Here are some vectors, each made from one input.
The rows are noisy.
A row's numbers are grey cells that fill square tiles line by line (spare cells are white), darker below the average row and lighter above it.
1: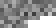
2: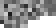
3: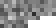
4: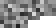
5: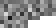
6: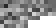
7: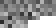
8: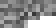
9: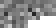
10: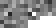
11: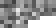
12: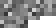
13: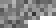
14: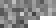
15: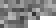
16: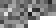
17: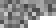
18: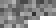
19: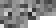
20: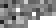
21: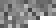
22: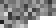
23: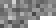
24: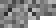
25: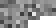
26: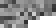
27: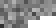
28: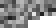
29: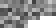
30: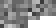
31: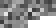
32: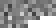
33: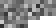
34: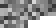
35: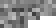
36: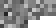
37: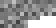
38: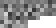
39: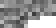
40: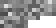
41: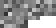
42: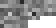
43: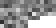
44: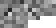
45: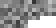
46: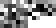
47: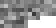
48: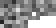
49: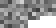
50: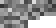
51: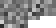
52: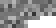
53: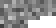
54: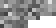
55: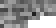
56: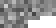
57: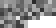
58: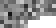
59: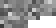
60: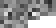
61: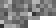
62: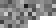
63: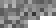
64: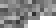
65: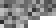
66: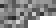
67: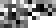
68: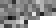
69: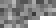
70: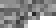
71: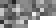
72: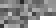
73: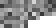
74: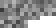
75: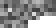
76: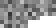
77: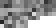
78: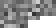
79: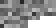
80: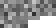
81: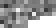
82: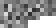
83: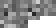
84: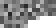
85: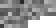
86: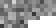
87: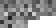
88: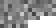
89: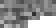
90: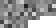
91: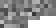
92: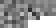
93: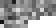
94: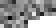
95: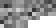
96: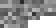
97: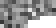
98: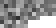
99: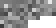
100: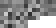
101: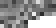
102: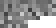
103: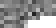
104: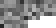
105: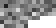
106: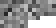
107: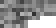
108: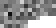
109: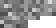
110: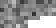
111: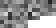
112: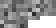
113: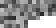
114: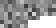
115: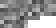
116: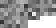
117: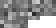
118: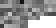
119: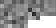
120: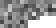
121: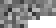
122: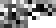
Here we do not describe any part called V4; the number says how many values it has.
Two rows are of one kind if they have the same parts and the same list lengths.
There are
3 kinds of row.
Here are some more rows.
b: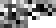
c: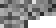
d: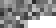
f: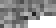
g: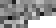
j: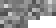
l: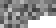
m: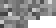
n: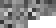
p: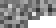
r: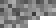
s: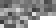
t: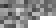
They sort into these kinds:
b
c, g, l, n, p, s, t
d, f, j, m, r

